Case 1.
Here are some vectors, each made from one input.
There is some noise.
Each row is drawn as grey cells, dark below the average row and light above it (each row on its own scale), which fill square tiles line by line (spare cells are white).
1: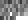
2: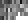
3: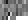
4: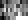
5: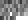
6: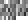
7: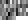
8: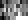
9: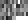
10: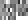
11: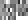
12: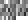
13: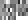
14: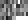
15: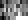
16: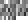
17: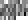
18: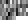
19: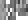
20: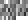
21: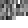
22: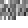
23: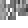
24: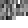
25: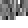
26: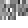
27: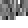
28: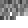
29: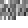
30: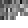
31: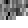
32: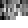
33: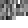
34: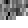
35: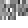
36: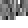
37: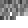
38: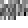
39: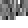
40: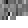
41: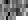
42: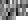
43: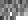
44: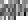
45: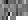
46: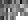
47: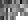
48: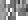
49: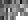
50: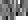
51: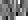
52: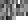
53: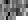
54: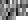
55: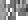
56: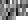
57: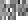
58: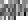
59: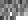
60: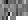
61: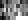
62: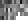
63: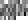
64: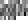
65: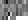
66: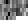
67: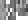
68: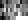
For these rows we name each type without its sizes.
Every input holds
either a point on a circle, or a point on a line.
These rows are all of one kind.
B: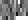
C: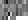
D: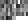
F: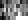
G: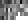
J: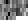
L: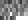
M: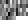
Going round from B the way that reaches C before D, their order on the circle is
B, M, J, C, L, G, F, D.
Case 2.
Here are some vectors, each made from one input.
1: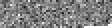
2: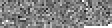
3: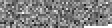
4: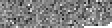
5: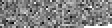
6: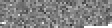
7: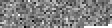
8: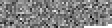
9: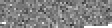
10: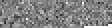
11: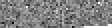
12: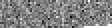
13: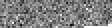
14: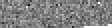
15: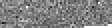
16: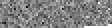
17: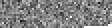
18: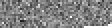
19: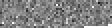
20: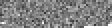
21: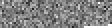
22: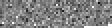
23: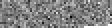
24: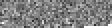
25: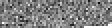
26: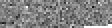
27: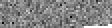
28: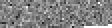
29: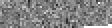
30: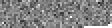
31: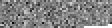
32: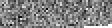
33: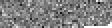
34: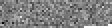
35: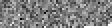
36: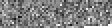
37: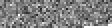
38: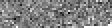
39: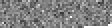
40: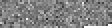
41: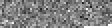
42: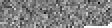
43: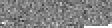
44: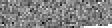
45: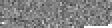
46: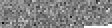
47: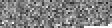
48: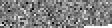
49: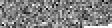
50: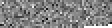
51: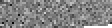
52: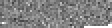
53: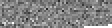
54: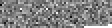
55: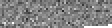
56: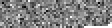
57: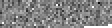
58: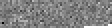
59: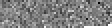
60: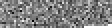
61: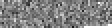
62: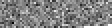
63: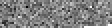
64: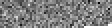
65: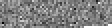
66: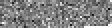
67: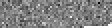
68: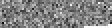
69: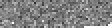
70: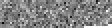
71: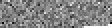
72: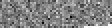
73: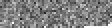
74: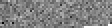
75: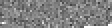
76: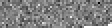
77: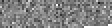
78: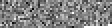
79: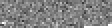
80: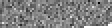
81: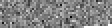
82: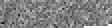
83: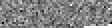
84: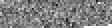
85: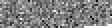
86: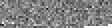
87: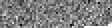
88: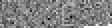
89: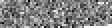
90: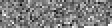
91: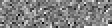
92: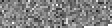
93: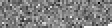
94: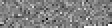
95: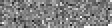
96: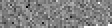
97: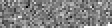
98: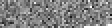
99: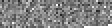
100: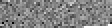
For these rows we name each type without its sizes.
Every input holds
either a fixed value, or a point on each of two lines, or a node of a tree.
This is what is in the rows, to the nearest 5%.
About 5% of them hold a fixed value. About 45% of them hold a point on each of two lines. The rest hold a node of a tree.
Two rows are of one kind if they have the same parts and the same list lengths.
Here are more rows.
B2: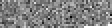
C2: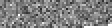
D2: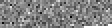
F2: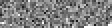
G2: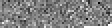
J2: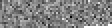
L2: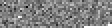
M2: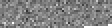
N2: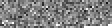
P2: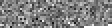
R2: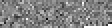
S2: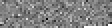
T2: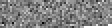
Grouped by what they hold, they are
B2, D2, J2, L2, P2, T2
C2, F2, G2, M2, N2
R2, S2

